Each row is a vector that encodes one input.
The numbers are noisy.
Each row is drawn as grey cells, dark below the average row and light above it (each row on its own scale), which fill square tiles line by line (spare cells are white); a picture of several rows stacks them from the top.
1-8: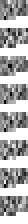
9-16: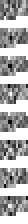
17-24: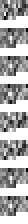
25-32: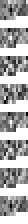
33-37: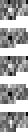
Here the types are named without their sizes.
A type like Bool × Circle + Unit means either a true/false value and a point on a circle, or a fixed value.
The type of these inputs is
Bool × Line.
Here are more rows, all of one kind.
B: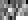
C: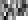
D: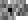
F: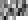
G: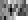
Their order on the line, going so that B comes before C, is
D, G, B, F, C.
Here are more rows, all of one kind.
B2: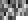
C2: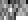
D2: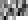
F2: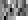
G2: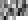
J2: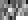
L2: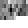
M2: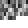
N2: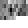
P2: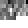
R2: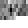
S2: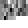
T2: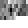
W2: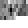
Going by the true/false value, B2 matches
C2, J2, M2 and P2.
